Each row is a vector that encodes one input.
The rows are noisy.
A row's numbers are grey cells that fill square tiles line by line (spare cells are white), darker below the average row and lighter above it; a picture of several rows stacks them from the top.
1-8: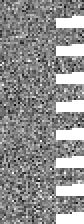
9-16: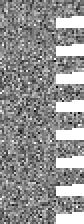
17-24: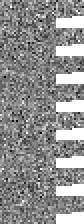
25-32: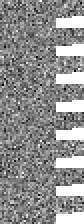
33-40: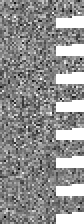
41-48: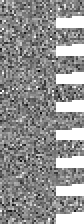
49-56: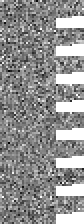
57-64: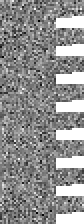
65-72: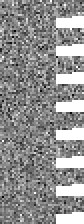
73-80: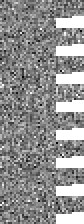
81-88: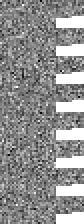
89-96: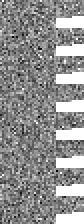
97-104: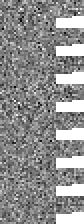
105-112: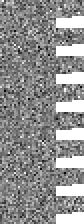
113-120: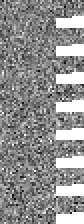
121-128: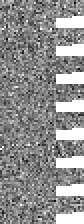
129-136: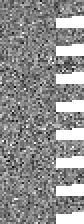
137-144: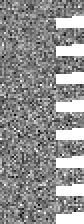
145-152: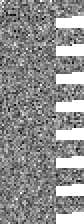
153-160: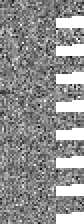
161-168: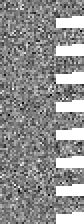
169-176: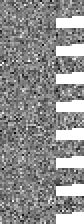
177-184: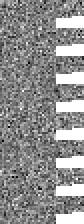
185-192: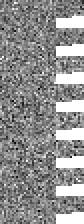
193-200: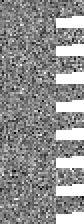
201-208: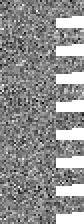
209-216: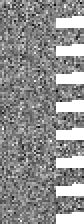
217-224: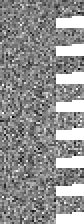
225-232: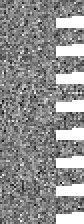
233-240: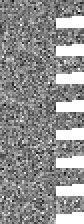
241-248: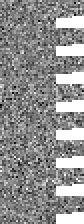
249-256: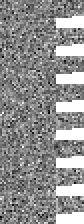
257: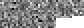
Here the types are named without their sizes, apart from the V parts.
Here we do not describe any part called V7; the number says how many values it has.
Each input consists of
a label, together with either a point on a circle and a value of V7, or a list of points on a line.
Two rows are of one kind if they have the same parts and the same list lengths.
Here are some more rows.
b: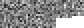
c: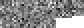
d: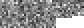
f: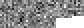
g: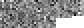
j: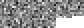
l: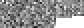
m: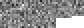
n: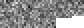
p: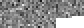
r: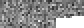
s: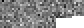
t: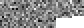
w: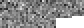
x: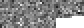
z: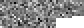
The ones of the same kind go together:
b, d, f, g, j, l, t
c, z
m, n, p, r, x
s, w

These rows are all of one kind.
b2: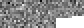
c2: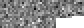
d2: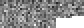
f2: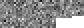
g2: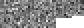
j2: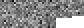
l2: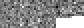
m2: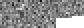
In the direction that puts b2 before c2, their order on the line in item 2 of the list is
j2, d2, l2, b2, c2, m2, g2, f2.
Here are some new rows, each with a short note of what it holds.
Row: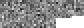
a label, together with a list of one item
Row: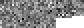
a label, together with the empty list
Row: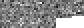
a label, together with a list of two items
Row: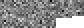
a label, together with a list of two items
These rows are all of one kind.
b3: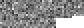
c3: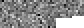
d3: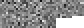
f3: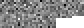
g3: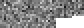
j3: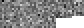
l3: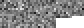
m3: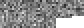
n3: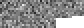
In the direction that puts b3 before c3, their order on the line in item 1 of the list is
d3, f3, n3, b3, m3, c3, j3, l3, g3.
